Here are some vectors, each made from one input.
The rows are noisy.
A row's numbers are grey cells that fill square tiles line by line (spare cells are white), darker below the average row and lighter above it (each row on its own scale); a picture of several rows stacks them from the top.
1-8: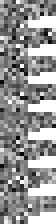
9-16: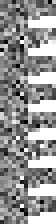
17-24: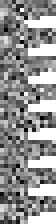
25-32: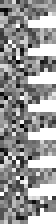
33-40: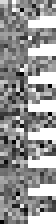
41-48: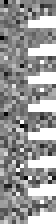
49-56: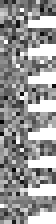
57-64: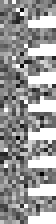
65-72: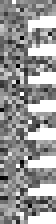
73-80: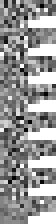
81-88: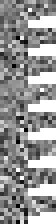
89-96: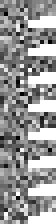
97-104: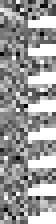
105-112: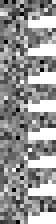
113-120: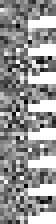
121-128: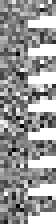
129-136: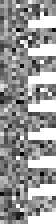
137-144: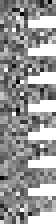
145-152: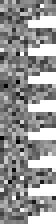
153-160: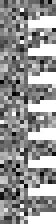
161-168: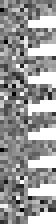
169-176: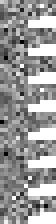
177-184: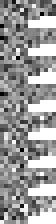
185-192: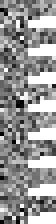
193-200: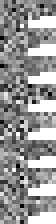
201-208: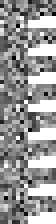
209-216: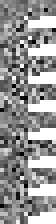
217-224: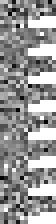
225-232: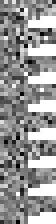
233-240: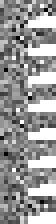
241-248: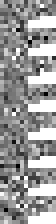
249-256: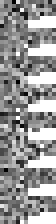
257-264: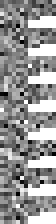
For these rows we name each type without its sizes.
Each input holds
either a label, or a point on each of three lines.
